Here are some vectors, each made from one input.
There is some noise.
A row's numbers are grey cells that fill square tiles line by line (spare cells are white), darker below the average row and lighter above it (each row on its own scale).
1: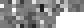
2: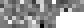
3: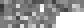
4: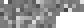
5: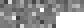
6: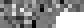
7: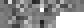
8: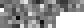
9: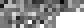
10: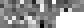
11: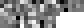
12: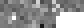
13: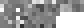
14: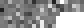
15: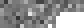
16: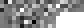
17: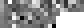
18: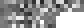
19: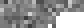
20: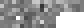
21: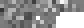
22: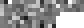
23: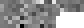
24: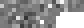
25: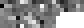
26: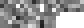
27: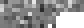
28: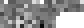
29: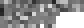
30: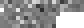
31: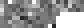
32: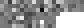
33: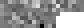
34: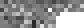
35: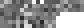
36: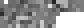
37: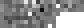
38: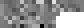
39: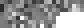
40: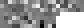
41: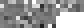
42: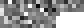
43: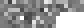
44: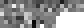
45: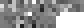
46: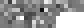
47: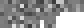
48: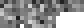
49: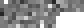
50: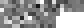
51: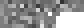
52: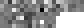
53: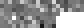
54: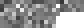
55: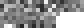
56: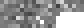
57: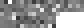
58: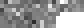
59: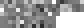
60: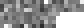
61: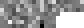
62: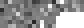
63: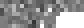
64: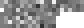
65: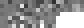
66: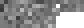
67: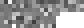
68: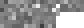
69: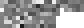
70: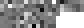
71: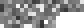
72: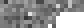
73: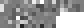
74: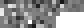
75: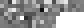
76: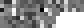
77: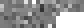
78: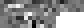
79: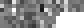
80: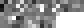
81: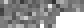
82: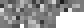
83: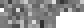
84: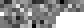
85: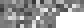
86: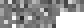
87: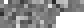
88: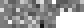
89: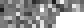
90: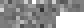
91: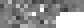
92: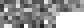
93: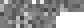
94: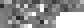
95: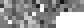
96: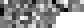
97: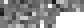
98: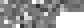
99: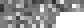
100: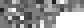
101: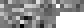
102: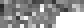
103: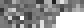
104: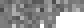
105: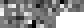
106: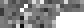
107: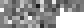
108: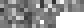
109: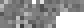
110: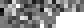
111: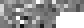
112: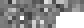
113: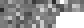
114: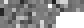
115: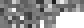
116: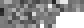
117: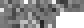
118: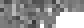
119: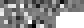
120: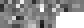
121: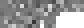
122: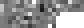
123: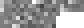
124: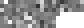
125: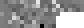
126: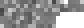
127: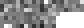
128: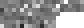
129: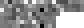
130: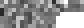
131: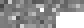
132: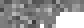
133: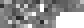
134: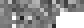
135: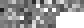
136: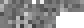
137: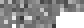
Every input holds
a list of up to two points on a 7-point line.
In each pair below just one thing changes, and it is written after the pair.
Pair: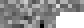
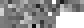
the place on the 7-point line in item 1 of the list
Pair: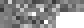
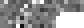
the place on the 7-point line in item 2 of the list
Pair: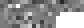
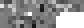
the place on the 7-point line in item 2 of the list
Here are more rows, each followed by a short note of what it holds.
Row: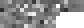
a list of two items
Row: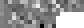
a list of two items
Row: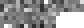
the empty list
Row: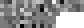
a list of two items
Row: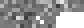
a list of one item
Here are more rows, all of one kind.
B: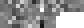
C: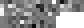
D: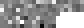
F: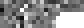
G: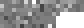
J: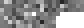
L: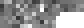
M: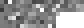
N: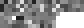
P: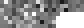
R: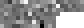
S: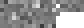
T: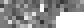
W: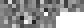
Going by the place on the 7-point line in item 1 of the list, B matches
D, N and W.
